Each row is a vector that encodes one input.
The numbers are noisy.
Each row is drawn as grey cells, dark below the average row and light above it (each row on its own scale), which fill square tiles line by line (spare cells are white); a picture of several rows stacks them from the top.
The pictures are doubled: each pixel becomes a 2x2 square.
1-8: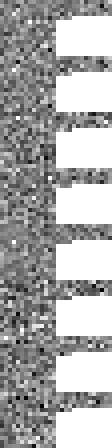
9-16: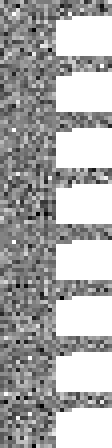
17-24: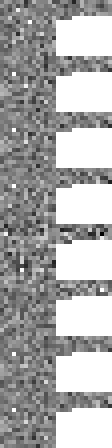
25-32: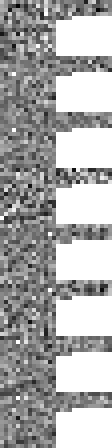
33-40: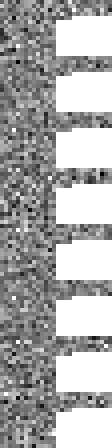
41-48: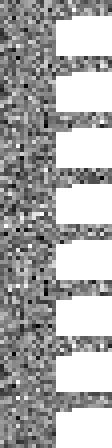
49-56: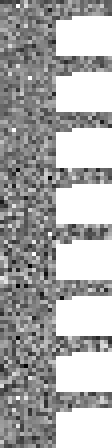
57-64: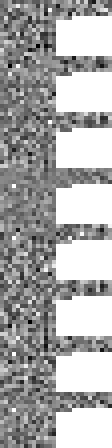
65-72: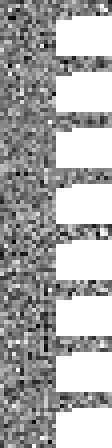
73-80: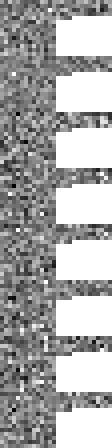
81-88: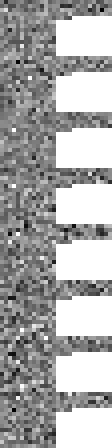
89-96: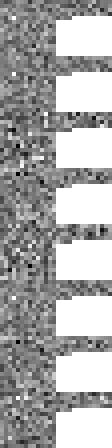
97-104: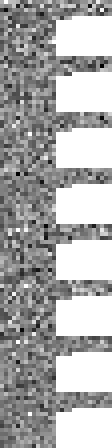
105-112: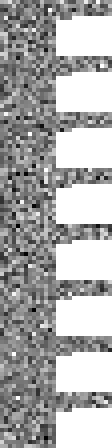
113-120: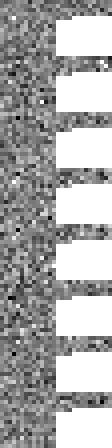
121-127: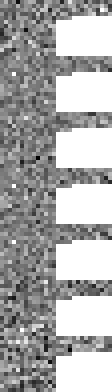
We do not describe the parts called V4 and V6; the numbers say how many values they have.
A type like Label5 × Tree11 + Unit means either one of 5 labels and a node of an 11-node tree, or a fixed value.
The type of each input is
(Bool × Bool × Bool × V4 + Line5) × V6.
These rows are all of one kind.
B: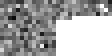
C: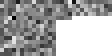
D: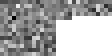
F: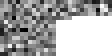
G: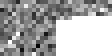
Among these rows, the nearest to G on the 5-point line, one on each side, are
B and C.
